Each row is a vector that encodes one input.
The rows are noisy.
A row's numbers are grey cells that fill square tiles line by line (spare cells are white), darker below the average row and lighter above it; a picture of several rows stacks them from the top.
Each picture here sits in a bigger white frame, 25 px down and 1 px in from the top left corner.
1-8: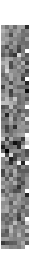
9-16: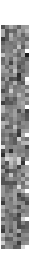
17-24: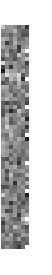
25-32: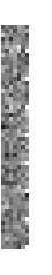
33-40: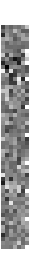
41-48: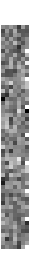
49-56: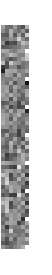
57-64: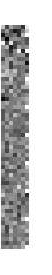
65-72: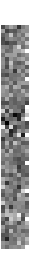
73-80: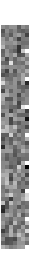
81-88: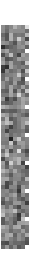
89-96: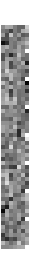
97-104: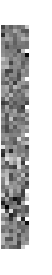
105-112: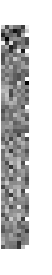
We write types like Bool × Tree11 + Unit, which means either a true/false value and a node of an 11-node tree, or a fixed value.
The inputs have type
List2(Circle5 + Line4).
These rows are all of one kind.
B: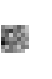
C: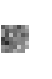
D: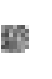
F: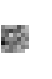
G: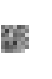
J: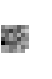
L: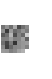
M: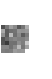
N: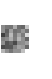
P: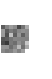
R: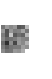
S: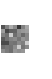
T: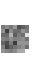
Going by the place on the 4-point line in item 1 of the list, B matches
F and J.
